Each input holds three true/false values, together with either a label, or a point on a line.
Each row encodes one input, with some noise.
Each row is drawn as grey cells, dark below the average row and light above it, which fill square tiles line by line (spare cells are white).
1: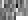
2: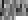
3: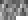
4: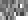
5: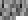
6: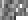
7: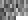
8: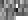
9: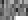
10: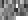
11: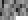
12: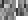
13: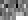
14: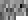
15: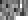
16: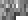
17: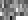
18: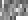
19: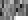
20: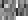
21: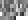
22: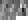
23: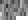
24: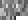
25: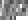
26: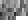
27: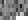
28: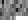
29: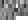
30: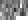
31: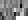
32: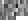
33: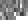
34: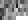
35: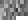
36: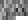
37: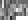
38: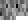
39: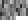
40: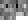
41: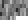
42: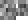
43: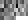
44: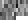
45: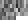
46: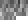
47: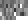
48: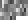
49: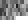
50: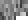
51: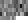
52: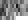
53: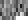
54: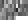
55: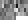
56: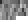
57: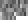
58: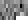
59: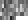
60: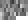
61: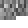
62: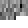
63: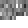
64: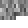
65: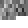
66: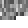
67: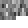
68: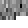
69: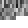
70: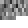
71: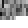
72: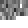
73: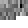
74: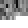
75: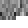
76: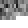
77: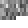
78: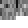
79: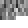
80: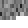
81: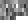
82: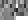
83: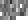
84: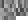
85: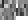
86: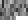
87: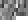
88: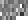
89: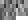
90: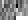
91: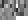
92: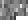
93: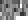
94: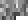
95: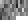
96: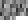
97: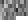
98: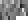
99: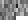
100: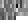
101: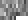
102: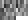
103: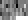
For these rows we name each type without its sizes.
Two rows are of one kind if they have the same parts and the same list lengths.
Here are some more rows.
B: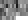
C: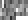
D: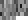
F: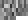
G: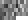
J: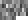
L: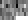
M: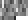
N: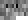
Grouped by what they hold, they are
B, D, F, L, N
C, G, J, M

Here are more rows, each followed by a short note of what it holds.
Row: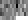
a point on a line and three true/false values
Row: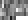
a label and three true/false values
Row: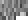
a label and three true/false values
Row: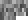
a label and three true/false values
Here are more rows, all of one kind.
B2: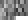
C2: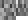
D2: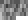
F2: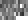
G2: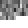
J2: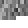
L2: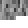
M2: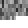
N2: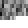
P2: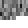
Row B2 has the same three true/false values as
C2 and J2.
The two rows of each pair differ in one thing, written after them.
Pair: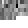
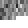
one of the three true/false values
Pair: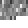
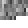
the label
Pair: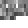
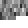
one of the three true/false values
